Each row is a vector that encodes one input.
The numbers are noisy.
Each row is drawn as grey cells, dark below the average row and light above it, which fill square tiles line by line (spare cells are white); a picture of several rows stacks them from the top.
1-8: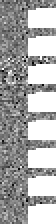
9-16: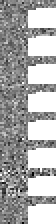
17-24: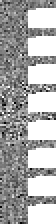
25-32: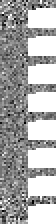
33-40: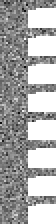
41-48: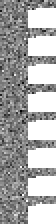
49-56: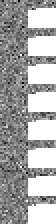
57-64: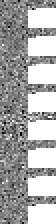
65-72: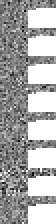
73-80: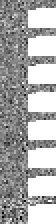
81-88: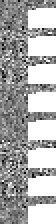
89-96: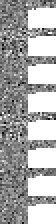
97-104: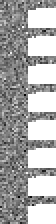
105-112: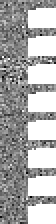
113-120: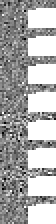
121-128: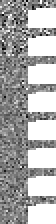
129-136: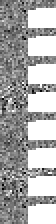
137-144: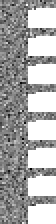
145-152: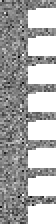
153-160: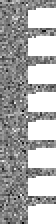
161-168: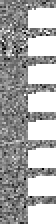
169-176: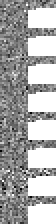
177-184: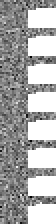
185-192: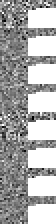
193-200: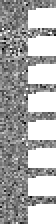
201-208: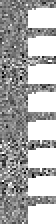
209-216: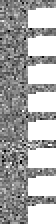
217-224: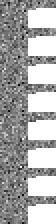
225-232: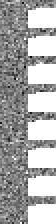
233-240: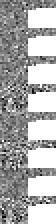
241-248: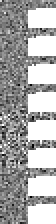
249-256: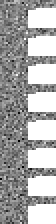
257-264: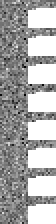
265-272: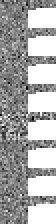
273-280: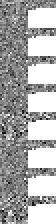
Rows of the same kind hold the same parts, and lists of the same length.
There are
4 kinds of row.
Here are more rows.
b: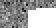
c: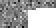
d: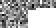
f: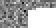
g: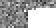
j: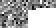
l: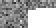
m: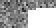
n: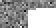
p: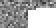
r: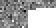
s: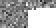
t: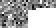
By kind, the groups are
b, f, m, n, r
c, g, s
d, j, t
l, p

